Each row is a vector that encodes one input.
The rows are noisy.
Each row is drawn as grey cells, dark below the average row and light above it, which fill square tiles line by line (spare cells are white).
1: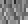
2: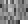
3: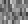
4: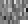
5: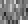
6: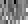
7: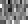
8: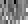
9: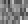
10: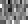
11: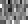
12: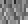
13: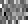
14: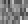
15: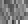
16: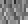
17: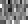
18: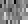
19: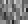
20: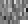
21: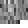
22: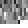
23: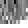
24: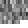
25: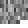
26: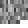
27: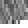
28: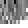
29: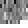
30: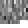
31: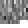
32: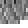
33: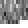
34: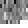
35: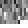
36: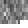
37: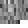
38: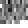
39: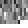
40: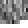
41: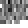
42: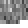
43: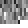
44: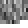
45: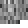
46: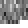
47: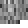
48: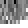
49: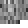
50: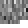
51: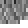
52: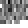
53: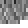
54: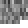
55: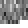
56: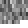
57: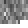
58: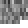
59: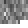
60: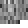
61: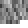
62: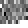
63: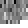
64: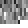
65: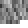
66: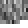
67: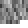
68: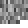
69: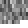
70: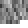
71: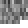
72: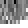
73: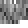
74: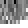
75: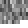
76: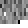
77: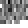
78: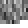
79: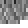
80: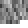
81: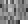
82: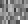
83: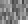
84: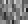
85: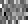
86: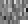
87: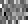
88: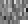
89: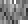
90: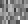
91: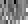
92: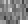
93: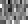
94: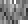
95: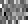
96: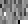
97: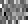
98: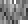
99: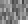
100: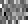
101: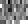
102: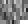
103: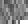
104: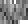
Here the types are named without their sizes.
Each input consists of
a true/false value, together with either a fixed value, or a node of a tree.
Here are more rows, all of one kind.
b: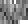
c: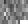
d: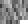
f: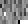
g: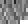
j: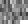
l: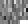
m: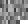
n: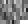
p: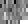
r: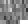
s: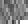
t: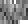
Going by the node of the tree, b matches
j and t.
